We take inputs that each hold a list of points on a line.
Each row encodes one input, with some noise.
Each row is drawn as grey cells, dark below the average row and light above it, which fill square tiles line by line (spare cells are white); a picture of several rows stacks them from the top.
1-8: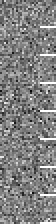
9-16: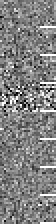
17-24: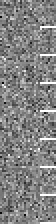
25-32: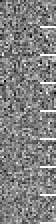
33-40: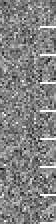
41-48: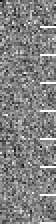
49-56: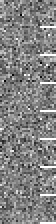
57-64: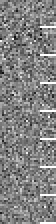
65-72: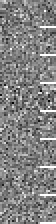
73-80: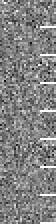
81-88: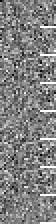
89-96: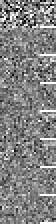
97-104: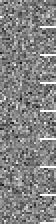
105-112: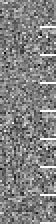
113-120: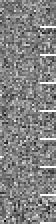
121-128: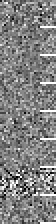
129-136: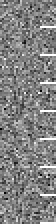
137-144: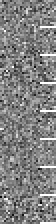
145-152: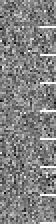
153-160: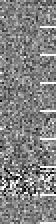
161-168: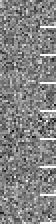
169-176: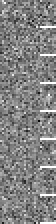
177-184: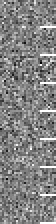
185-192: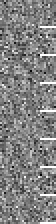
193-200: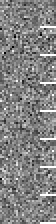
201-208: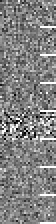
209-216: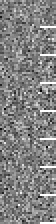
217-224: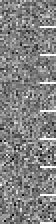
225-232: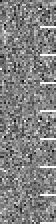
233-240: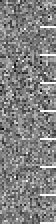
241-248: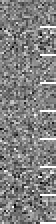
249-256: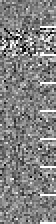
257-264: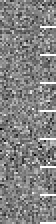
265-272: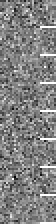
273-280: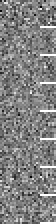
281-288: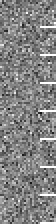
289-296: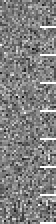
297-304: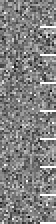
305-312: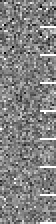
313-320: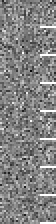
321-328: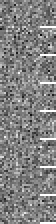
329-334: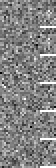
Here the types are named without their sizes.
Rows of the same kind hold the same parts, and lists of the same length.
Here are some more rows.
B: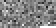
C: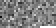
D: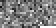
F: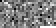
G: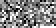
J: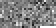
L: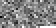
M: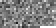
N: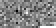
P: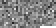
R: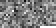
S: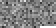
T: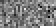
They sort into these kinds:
B, J, S
C, L, M, N, P
D, F, R, T
G

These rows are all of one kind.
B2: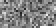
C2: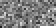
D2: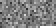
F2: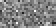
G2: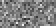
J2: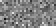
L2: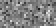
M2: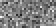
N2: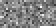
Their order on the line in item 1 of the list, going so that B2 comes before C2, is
B2, C2, M2, N2, L2, G2, J2, D2, F2.
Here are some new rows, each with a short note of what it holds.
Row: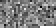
a list of one item
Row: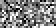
the empty list
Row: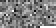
a list of one item
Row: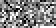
the empty list
